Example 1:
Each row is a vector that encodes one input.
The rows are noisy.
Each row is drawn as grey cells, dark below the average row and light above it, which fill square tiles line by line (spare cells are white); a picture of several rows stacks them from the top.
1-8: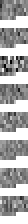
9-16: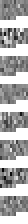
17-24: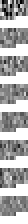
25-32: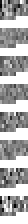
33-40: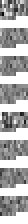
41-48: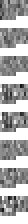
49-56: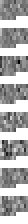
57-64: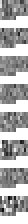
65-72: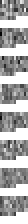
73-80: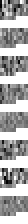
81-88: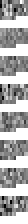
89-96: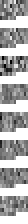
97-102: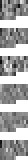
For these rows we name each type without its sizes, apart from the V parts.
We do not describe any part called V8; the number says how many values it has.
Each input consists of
a point on a line, together with either a point on a line, or a value of V8.
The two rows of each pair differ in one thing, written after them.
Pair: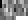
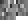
the place on the line
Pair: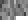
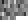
the place on the line
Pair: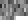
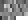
the value of V8
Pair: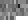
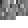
the value of V8
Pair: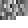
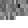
the value of V8
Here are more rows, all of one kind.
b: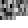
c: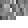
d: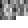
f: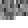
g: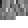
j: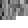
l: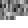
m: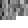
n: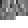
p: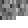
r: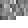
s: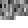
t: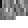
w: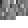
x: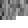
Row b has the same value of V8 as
j, m, p and x.
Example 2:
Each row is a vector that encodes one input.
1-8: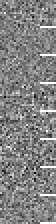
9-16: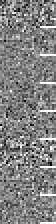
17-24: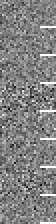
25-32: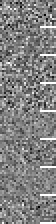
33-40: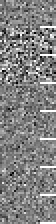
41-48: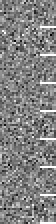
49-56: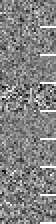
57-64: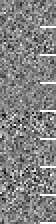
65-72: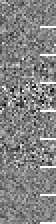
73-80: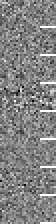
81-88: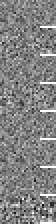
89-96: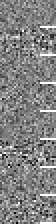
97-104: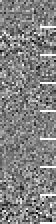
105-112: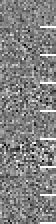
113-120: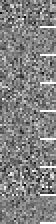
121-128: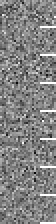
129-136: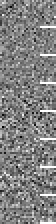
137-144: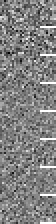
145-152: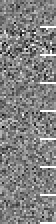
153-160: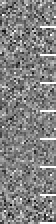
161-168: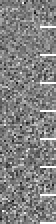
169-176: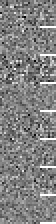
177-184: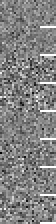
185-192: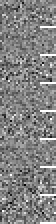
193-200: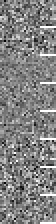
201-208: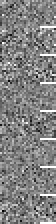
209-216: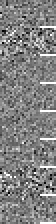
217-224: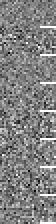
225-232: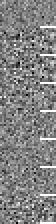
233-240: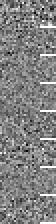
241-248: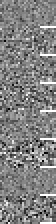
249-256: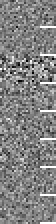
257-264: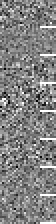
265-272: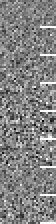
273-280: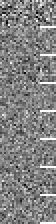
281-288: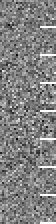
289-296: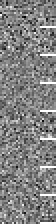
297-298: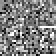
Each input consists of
either a point on a 14-point circle, or a point on an 11-point line, or a point on a 15-point line.
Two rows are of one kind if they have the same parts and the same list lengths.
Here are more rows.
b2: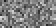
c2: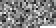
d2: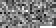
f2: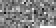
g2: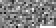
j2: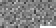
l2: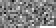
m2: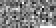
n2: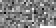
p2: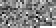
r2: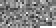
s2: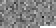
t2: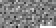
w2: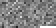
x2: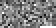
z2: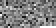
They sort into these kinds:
b2, d2, x2, z2
c2, p2, r2, s2
f2, g2, j2, l2, m2, n2, t2, w2

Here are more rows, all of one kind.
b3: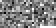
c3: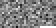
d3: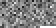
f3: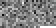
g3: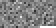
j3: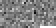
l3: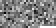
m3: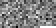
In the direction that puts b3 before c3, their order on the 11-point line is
l3, f3, j3, b3, d3, m3, g3, c3.
